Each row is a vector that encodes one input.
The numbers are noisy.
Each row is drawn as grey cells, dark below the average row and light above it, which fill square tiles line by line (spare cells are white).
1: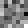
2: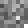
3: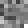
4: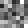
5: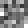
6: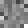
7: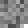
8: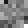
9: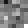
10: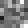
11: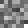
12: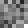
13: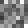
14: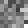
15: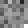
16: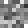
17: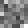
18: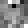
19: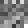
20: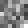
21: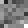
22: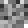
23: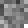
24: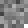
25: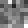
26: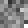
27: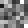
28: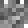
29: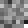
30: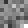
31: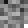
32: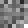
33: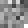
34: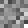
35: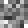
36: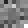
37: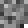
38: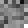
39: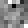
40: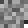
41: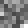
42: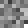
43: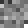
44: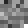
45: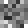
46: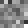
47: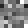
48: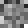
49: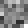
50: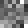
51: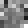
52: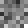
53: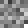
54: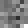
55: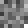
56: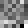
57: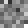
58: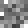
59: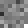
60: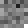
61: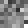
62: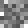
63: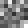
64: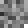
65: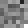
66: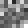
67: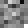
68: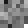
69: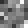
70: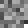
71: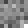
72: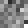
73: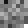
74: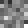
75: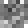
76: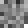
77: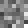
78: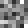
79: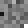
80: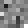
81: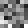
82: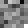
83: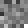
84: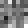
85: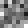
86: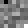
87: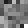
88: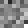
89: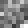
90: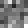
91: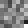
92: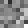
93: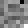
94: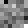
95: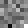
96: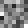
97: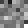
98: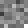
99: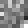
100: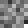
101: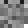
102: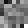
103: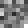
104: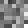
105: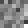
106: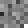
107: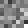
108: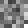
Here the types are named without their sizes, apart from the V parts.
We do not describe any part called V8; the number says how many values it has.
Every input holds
a value of V8, together with a list of points on a line.
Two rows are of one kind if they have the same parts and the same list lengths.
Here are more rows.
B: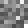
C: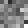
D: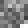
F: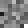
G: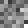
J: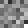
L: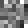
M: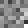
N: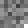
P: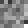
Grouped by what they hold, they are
B, D, L
C, G, J, M, P
F, N

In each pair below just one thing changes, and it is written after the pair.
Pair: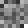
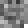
the value of V8
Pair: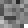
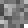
the value of V8
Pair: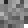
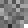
the value of V8
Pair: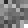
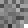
the place on the line in item 1 of the list
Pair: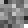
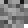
the place on the line in item 1 of the list
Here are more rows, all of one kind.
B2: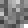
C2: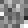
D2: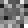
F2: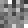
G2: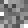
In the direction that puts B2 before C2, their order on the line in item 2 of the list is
D2, B2, G2, C2, F2.
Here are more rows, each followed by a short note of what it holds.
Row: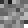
a value of V8, together with the empty list
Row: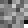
a value of V8, together with the empty list
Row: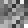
a value of V8, together with a list of two items
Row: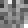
a value of V8, together with a list of two items
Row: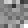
a value of V8, together with a list of two items
